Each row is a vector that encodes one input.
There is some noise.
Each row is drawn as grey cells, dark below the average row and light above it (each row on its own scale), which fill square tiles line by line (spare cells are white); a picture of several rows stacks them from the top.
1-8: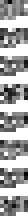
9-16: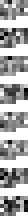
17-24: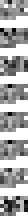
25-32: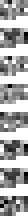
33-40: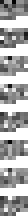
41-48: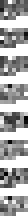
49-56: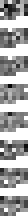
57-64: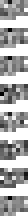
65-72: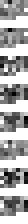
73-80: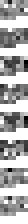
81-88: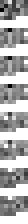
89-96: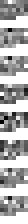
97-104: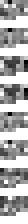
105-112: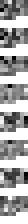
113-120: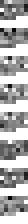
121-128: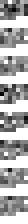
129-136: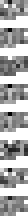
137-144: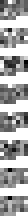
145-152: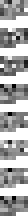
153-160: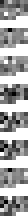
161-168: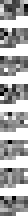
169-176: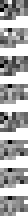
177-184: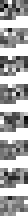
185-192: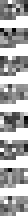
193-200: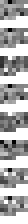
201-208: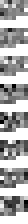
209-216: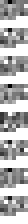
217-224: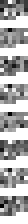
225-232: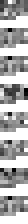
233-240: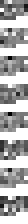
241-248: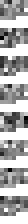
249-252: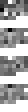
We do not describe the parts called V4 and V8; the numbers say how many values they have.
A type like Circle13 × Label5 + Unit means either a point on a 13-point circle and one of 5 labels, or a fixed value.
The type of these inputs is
Bool × V8 + (Line5 + Tree9) × V4.
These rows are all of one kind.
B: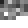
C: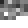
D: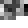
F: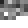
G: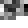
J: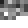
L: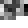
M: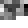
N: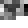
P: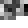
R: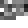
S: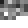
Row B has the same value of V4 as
C, F, J and S.
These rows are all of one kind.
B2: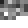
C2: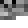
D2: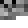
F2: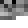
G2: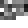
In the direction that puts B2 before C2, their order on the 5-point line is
B2, D2, C2, G2, F2.
